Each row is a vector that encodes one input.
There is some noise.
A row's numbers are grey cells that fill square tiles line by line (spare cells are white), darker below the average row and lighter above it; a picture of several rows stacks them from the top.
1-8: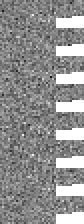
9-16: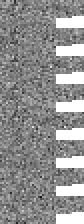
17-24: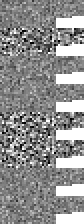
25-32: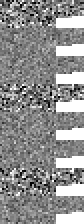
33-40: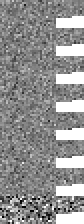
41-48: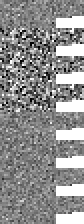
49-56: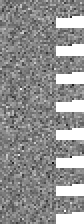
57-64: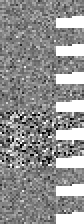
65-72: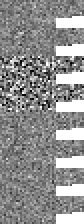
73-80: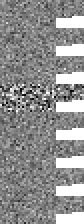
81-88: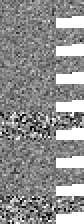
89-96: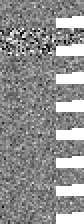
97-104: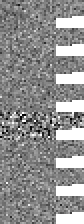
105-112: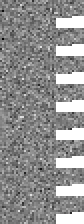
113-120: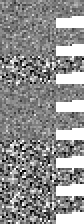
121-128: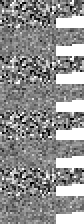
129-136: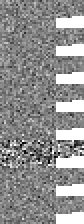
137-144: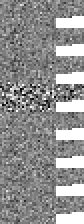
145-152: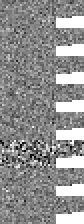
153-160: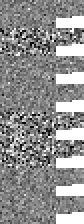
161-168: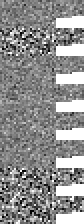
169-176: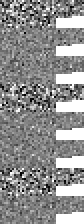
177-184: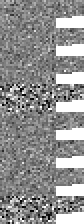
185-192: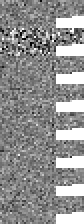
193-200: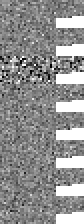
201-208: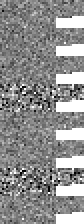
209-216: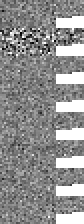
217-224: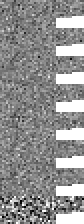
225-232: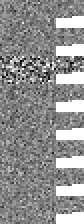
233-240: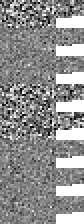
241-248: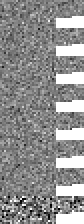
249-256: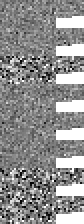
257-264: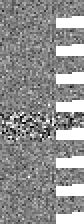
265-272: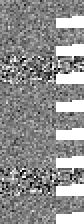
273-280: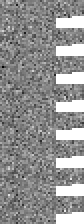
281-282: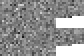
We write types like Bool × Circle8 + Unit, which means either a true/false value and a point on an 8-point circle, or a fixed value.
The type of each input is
Circle11 × (Circle11 + Unit) × Tree11 + Line8.
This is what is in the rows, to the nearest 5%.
About 80% of them hold a point on an 11-point circle and a node of an 11-node tree, together with either a point on an 11-point circle, or a fixed value. The rest hold a point on an 8-point line.
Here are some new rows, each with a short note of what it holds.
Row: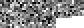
a point on an 8-point line
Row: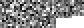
a point on an 8-point line
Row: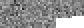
a point on an 11-point circle and a node of an 11-node tree
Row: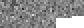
a point on each of two 11-point circles and a node of an 11-node tree
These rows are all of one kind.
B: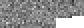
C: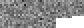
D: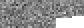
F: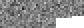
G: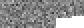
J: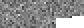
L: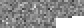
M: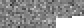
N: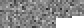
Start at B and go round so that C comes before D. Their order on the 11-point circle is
B, L, M, N, J, F, C, G, D.
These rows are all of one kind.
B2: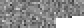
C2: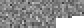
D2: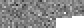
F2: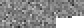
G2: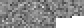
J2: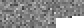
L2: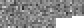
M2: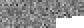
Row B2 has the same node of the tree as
C2 and F2.
